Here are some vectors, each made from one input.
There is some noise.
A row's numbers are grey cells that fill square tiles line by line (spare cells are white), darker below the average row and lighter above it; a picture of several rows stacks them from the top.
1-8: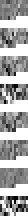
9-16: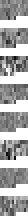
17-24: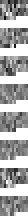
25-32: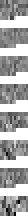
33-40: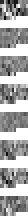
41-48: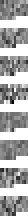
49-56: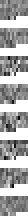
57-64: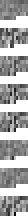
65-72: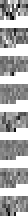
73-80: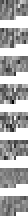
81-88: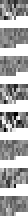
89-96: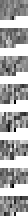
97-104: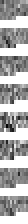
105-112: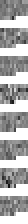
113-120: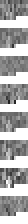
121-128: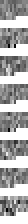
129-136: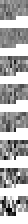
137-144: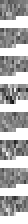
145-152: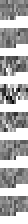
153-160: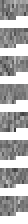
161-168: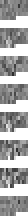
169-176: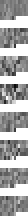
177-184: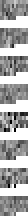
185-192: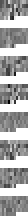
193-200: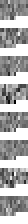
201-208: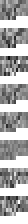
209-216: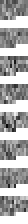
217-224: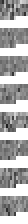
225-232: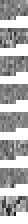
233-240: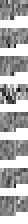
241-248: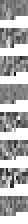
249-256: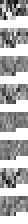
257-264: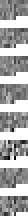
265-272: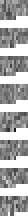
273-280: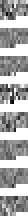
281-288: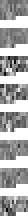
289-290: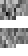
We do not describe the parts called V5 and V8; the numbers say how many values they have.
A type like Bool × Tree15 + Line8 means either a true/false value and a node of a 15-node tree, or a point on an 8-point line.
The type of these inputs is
(Line4 × Line4 × V5 + Unit) × V8 + Line6.
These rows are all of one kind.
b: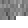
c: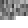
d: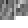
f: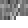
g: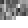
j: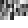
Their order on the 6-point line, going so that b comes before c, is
d, f, b, j, g, c.
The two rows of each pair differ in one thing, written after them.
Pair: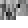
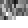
the place on one of the two 4-point lines
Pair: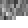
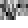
the value of V5
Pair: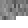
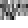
the place on one of the two 4-point lines
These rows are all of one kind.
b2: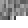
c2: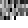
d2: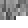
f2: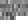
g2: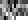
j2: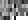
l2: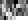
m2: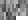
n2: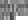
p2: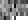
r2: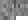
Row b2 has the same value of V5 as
c2, n2 and p2.
